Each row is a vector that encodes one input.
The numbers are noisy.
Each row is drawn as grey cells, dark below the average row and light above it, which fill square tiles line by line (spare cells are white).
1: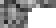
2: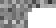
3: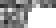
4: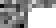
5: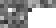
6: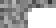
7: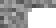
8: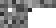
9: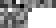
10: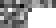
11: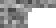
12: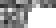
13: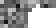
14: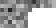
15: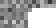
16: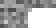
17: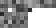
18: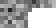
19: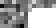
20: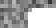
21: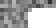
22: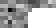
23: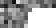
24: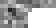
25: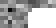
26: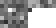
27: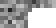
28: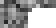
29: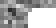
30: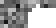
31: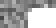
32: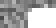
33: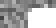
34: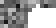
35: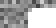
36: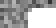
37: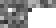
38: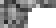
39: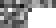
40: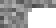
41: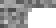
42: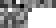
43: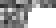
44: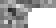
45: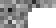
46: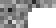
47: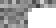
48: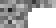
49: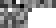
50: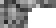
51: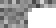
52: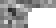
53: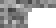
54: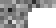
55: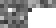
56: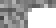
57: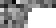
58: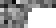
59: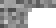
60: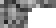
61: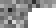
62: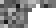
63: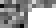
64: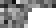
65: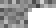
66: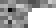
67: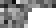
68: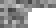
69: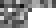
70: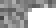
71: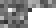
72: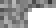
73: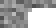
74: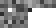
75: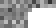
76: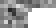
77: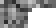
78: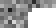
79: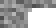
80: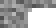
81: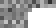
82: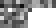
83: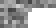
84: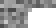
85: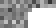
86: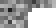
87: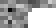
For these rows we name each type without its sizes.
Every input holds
either a point on a circle, or a fixed value, or three true/false values.
